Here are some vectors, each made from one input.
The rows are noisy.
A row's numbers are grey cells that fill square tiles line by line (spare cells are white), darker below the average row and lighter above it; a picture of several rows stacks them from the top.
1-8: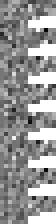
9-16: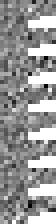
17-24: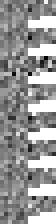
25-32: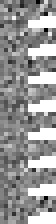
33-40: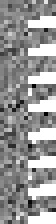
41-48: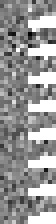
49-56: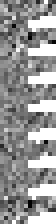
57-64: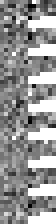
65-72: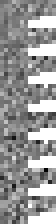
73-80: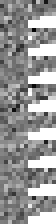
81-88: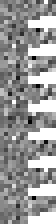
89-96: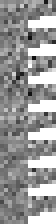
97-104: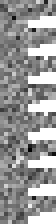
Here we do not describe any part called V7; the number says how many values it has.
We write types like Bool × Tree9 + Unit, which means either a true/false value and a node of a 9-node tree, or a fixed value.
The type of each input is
Bool × (Line10 + V7).
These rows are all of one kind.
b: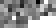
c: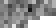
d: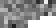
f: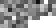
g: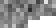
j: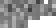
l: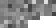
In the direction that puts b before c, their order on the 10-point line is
b, c, g, j, f, d, l.
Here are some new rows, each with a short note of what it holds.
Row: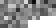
a true/false value and a value of V7
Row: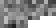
a point on a 10-point line and a true/false value
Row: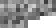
a true/false value and a value of V7
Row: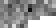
a point on a 10-point line and a true/false value
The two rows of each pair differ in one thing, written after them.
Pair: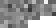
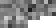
the true/false value
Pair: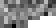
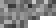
the true/false value
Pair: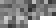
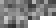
the place on the 10-point line
